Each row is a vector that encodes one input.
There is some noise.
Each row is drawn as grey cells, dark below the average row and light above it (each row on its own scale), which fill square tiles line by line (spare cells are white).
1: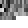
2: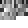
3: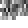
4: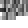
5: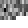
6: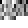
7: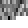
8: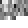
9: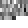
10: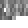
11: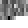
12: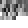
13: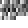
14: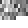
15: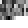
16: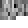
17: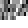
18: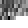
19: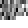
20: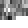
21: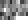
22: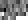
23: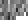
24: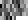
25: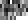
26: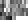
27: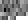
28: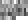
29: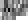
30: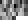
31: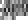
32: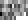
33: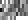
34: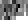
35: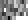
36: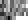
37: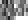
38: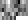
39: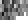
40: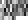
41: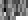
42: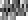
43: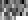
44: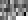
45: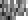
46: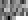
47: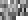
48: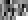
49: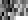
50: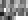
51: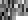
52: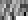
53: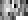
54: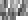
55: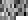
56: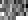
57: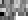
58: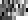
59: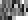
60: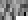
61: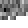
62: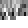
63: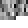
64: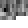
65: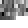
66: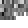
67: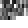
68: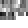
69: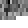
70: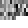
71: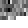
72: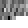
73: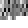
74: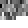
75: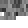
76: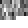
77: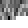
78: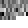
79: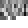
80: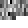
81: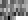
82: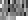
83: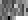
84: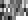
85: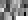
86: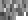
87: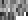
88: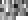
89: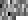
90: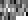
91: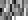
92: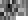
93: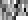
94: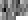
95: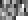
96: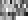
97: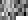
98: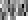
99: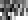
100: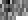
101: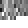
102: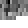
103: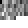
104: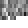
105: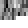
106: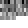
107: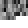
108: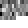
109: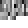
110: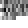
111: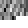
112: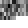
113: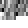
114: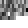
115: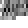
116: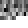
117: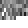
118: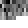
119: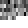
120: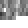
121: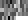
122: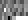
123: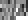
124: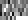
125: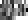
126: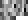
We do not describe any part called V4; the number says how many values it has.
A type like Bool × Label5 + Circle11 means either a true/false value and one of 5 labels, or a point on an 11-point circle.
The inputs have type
Bool × (Line5 + V4).
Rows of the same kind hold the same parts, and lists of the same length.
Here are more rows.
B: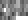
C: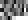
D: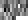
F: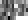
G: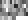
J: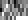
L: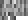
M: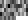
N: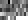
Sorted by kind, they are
B, C, F, J, M
D, G, L, N

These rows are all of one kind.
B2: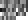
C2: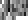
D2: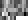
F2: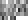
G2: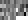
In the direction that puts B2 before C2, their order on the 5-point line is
D2, G2, B2, F2, C2.
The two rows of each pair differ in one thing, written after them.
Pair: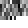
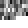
the value of V4
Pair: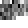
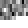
the true/false value
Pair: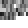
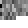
the value of V4
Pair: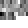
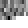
the value of V4
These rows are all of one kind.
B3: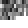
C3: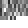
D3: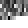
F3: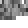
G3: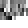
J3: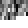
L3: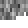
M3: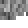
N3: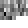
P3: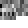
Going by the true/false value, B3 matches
D3 and F3.
